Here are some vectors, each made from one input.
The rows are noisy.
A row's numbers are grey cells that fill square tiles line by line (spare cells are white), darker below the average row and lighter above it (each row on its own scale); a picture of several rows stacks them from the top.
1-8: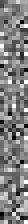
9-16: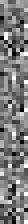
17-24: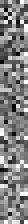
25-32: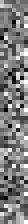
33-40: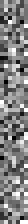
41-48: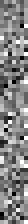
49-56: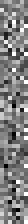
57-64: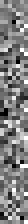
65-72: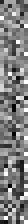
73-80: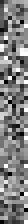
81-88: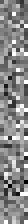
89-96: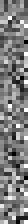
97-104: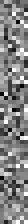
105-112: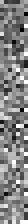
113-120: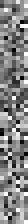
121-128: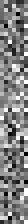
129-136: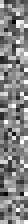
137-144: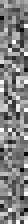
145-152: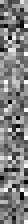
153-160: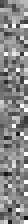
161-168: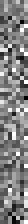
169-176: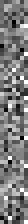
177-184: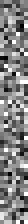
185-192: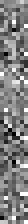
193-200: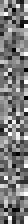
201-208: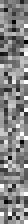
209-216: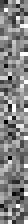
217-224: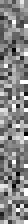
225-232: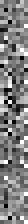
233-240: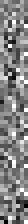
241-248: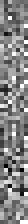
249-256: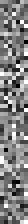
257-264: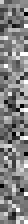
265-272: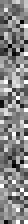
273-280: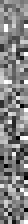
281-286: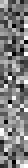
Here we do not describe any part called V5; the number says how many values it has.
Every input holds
a value of V5, together with either one of 6 labels, or three true/false values.
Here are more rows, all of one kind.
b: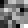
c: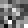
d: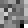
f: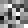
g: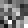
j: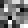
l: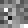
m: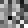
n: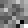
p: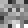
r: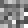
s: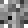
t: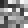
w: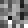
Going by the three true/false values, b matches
c, g, j and w.
